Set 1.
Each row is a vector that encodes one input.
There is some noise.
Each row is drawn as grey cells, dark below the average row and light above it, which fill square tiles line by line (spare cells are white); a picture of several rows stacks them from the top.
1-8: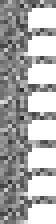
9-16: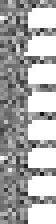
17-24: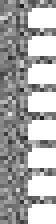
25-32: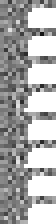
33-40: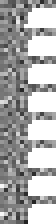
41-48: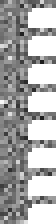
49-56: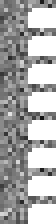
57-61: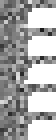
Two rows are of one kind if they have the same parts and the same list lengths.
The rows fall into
2 kinds.
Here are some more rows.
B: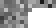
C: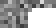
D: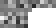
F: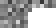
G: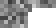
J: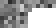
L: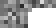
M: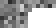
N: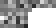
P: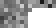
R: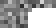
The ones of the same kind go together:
B, F, G, J, M, P
C, D, L, N, R

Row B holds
a node of a 7-node tree.
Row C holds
a point on a 5-point line.
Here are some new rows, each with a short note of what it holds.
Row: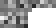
a point on a 5-point line
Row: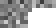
a node of a 7-node tree
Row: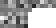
a point on a 5-point line
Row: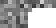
a point on a 5-point line
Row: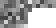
a node of a 7-node tree
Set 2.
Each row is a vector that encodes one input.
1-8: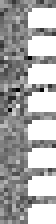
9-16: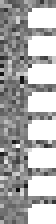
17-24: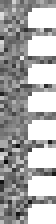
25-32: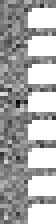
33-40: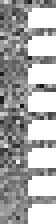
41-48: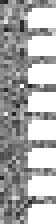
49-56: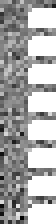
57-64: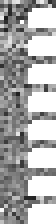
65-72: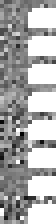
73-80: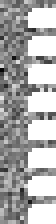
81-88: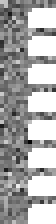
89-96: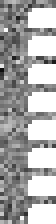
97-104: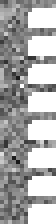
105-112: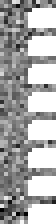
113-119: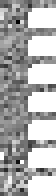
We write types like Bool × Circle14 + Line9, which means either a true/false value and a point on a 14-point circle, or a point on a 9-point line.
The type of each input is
Bool × Bool × Bool + Line5.
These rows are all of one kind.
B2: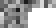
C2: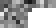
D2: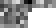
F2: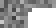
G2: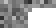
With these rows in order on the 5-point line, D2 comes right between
C2 and G2.
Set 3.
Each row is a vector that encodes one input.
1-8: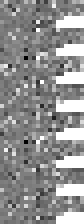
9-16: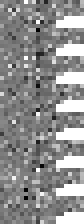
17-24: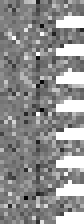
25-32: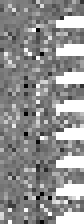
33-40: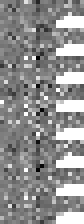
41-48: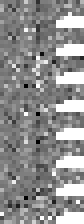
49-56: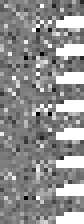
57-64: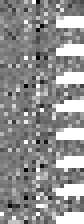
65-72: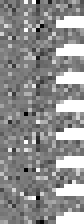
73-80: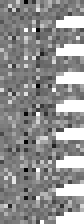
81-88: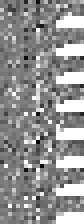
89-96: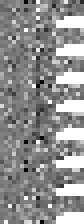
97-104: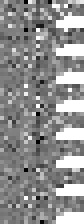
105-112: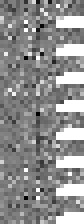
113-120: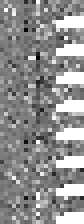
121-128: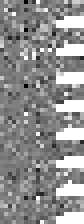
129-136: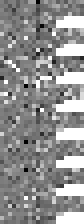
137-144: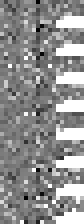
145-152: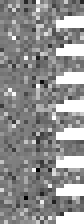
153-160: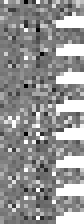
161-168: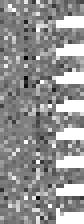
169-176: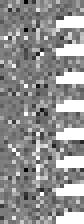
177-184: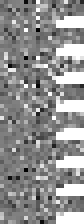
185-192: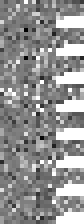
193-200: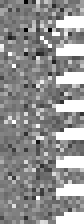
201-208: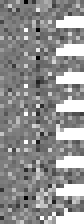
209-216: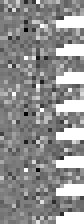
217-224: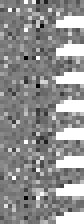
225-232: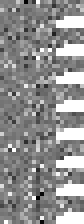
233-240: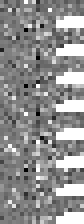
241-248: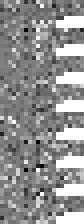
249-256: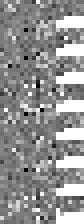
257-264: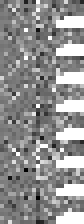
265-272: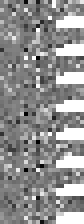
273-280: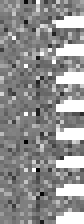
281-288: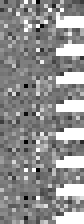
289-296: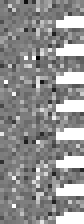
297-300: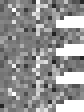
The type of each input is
Bool × (Tree11 + Unit).
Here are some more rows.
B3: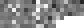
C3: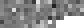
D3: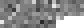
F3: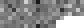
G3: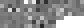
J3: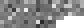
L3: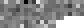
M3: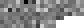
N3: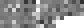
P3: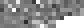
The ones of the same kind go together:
B3, D3, N3
C3, F3, G3, J3, L3, M3, P3

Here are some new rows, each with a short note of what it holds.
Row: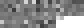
a true/false value
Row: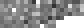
a node of an 11-node tree and a true/false value
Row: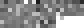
a true/false value
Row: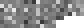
a node of an 11-node tree and a true/false value
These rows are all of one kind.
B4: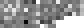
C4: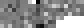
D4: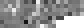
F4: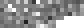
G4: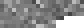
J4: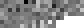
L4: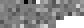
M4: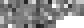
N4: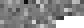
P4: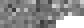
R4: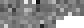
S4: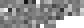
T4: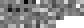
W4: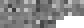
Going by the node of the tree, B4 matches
L4, P4 and W4.
